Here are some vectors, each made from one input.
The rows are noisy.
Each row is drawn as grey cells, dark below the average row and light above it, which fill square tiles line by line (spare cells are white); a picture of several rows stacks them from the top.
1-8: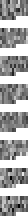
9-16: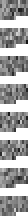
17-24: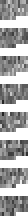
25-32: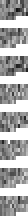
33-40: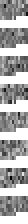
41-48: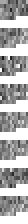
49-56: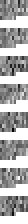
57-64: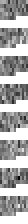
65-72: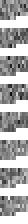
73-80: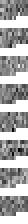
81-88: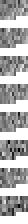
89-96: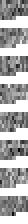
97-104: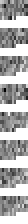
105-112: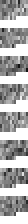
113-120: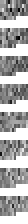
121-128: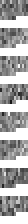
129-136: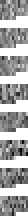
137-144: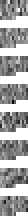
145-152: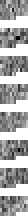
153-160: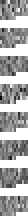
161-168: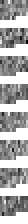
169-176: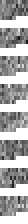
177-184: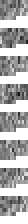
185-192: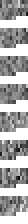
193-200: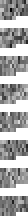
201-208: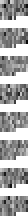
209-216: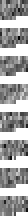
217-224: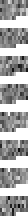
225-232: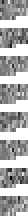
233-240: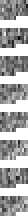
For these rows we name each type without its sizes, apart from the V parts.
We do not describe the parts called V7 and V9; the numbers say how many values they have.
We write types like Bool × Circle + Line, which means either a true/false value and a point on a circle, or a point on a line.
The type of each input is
List(Bool × Line) + V7 × V9.
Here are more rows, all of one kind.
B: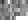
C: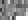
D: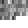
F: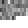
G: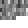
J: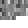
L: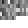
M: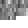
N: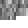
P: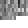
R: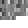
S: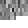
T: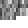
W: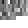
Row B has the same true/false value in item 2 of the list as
D, F and L.
